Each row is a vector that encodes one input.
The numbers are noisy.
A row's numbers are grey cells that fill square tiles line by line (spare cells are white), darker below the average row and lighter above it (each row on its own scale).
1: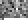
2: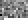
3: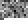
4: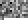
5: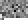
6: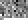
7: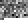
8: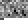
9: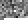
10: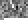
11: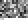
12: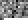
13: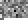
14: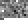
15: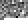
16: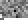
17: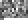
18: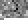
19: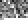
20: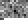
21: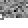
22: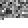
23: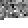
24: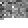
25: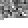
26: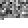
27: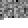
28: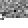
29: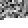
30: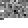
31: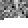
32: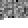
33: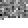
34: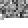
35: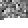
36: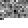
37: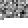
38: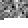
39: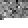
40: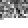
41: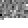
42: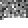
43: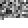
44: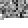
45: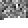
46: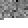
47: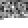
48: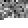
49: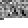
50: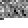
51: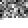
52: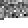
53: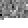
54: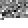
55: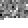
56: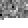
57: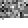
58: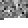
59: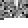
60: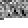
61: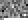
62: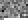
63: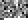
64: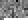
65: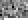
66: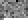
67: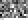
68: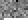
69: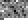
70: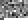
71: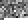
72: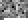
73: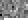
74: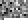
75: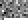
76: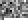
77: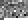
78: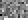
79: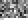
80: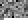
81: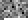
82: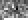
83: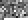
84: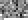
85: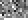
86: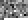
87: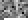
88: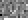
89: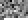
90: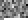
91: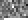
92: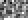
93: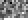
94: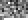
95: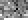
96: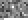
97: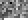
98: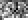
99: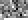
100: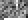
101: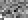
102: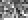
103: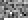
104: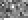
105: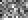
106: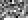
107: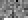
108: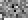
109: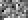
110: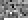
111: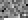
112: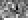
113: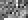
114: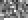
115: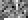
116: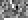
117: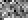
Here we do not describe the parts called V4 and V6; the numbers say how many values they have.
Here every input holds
a value of V6, together with either a point on a 5-point line and a true/false value, or a value of V4.
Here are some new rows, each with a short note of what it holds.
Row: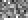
a value of V4 and a value of V6
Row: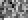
a point on a 5-point line, a true/false value and a value of V6
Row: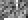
a point on a 5-point line, a true/false value and a value of V6
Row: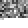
a value of V4 and a value of V6
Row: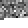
a point on a 5-point line, a true/false value and a value of V6
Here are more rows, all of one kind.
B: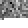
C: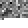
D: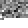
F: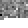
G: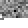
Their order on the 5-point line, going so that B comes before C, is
D, B, C, F, G.
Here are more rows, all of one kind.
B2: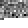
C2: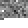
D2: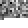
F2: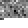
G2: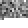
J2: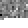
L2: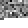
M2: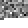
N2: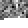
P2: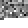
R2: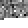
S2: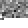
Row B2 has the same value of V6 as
L2, M2, P2 and R2.
